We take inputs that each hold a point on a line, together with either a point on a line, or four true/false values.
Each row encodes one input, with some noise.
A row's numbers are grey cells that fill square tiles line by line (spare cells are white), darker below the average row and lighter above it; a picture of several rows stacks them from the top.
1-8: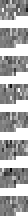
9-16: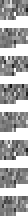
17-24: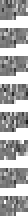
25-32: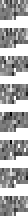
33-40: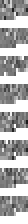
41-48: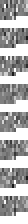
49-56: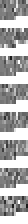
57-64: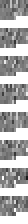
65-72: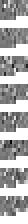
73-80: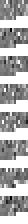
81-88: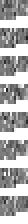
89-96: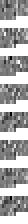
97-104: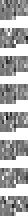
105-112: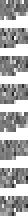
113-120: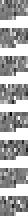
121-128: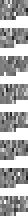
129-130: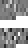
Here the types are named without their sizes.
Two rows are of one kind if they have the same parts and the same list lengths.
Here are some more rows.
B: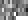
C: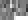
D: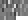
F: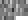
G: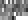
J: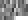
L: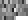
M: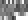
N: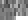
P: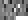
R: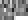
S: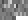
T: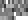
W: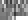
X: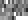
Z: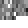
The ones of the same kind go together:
B, C, D, F, J, L, N, R, S, W, Z
G, M, P, T, X

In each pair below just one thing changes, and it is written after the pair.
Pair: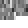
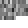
one of the four true/false values
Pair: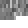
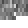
one of the four true/false values
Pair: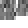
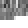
one of the four true/false values
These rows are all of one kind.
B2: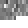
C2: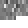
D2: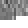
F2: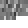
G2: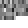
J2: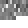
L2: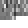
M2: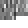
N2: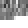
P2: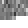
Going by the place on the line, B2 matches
C2, D2, F2 and P2.
